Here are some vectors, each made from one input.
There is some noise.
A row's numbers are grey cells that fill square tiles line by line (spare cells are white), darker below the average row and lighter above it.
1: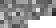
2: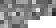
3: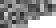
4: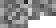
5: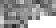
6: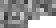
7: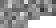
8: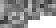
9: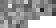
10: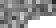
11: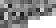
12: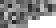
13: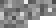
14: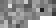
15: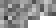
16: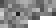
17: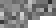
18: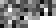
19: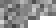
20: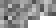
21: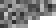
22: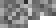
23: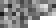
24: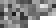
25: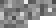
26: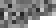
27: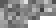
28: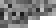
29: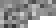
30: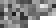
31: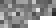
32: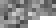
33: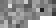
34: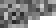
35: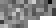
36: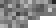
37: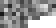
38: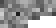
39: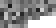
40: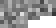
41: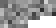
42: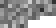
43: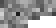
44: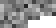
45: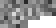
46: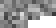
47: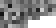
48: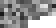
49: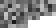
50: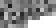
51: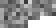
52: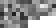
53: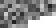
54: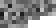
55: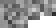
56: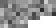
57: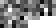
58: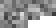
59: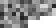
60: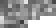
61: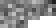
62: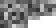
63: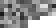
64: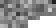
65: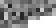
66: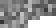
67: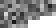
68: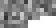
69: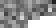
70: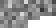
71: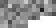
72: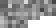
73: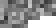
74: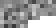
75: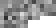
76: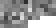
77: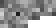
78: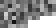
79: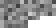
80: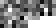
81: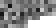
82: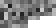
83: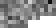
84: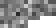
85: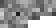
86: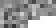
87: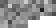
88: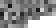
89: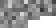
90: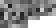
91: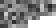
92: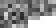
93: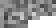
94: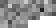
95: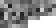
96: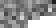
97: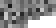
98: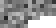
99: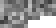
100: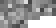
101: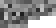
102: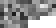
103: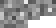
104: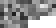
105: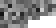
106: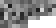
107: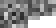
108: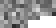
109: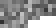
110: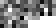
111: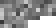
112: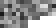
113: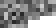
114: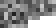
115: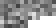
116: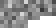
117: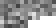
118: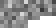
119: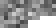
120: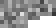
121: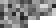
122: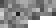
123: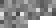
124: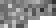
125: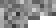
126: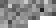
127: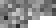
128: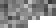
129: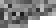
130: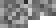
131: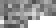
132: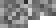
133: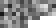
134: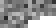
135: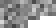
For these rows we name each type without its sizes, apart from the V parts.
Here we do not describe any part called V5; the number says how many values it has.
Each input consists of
either four true/false values and a value of V5, or a list of points on a line.
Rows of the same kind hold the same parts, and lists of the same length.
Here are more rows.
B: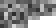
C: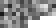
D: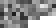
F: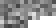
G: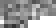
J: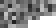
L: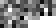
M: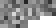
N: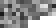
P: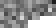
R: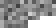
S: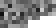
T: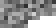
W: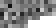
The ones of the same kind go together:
B, J
C, D, N
F, G, M, P, R, T
L
S, W

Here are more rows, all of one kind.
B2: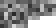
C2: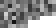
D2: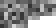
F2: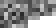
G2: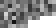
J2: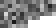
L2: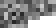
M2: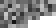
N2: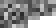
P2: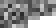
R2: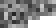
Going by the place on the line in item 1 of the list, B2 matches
D2, F2, N2 and P2.
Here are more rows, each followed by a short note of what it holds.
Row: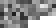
a list of one item
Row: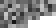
a list of two items
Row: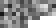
a list of one item
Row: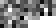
the empty list
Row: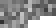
four true/false values and a value of V5
